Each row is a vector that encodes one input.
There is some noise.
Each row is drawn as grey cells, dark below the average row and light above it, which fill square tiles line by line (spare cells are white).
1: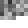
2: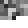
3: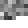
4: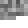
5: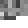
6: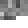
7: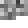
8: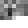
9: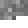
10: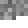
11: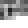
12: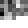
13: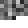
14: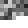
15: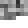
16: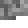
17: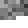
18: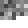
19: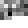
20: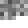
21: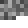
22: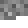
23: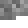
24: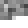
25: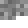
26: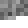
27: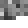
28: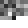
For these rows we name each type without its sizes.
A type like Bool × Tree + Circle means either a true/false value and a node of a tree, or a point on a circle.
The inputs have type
Circle.
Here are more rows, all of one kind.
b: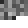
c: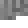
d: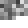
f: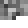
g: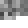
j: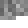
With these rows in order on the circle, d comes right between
b and f.
